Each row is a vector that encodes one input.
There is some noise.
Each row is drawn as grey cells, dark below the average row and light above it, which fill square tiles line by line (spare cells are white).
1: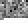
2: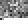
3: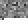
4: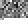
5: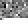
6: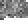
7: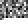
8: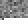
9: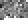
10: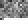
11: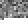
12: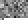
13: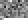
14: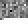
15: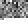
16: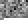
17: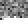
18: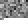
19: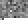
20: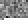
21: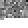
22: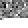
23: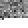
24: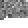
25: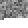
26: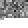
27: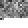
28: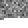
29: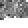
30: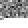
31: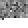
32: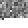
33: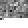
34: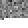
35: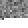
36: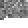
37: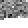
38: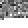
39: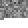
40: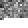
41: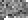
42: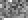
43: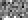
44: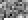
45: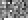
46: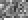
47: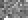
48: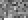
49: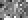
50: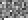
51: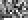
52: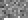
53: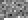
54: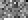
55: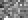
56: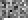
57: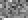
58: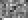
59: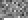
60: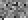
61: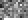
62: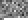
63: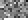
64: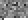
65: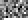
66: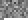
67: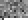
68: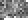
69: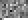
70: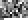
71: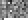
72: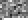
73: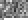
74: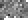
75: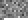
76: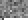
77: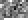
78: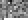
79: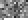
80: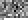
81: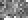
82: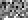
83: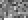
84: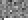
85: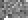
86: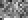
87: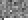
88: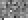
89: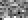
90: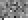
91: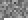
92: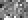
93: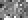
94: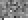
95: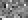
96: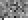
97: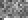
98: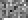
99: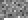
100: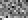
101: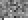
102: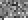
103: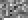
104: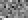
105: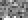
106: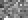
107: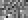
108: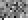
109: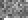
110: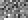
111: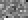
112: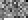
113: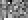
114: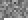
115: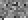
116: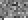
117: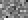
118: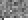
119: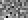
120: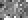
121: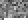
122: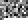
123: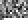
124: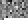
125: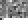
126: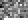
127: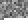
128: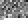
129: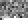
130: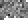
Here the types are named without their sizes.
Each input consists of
a list of points on a line.
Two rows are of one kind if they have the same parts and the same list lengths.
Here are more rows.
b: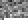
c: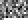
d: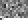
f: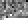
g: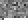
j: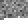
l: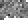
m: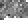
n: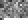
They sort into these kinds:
b, g, j, l, m, n
c
d, f

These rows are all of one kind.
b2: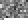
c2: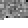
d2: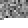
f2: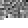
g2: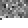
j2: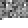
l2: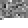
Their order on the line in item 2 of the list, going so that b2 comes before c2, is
l2, g2, f2, j2, b2, c2, d2.
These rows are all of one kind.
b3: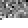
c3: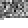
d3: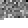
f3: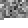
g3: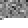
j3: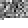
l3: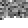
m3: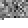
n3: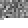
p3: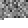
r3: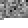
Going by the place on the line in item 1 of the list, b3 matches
f3, g3 and r3.
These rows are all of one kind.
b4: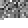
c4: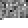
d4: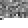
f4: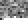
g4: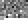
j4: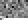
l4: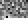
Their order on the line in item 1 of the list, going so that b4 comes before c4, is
b4, g4, l4, j4, c4, d4, f4.
